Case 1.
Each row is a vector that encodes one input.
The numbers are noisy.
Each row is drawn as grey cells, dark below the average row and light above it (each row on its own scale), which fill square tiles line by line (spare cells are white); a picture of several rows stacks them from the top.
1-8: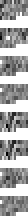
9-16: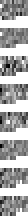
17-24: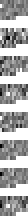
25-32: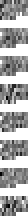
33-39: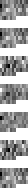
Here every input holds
either a fixed value, or three true/false values.
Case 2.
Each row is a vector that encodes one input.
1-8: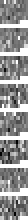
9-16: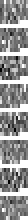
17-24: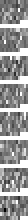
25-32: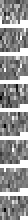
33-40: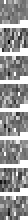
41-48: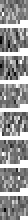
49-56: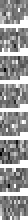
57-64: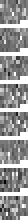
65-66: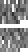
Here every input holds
one of 7 labels.
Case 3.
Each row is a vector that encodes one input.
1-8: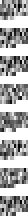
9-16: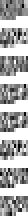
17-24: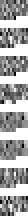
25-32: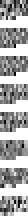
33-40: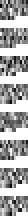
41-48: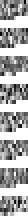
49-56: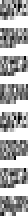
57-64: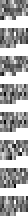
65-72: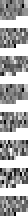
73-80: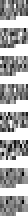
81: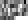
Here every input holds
one of 10 labels.
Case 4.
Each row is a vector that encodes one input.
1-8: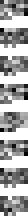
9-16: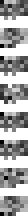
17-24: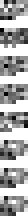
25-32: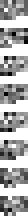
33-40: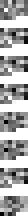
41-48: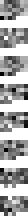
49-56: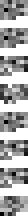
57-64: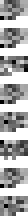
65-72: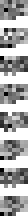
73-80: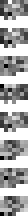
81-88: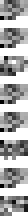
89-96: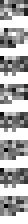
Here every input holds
three true/false values.
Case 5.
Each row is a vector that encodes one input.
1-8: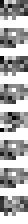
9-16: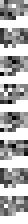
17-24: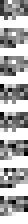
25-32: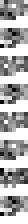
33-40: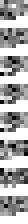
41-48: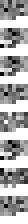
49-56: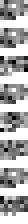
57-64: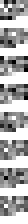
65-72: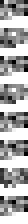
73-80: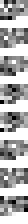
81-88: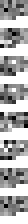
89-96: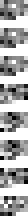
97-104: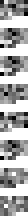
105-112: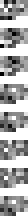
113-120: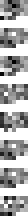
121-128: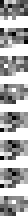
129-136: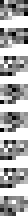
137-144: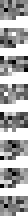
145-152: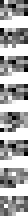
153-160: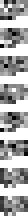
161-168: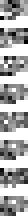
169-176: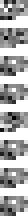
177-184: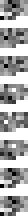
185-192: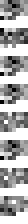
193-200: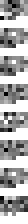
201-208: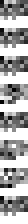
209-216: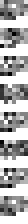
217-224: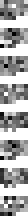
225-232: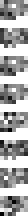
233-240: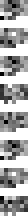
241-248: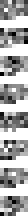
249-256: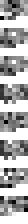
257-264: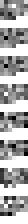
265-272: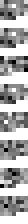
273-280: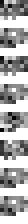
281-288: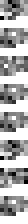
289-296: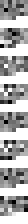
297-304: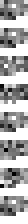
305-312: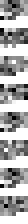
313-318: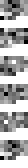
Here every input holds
three true/false values.
